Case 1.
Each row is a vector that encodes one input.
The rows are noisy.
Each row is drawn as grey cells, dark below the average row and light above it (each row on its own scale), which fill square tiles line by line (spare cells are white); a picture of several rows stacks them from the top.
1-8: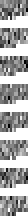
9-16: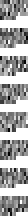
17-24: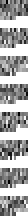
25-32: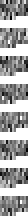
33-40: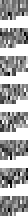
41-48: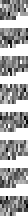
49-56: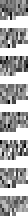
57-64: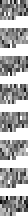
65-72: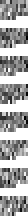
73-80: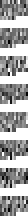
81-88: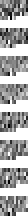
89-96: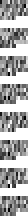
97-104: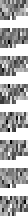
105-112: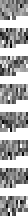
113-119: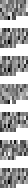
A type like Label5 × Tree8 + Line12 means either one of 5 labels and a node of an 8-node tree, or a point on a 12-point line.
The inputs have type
Circle18.
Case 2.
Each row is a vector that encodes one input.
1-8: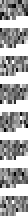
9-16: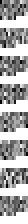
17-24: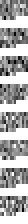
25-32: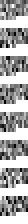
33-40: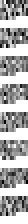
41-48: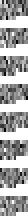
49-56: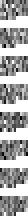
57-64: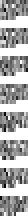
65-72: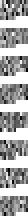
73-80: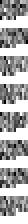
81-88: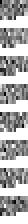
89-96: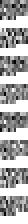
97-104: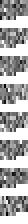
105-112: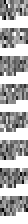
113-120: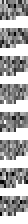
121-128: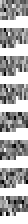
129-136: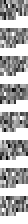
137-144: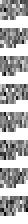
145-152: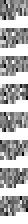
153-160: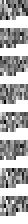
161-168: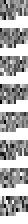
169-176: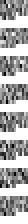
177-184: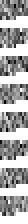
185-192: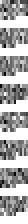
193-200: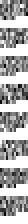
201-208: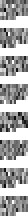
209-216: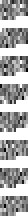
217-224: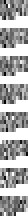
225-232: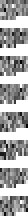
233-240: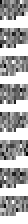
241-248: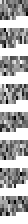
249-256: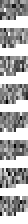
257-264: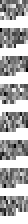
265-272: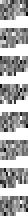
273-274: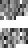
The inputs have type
Line13.
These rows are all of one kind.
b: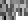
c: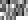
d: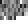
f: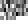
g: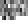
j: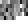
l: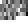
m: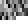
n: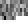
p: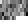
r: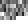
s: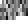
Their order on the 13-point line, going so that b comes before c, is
g, b, n, j, p, l, s, m, f, c, r, d.
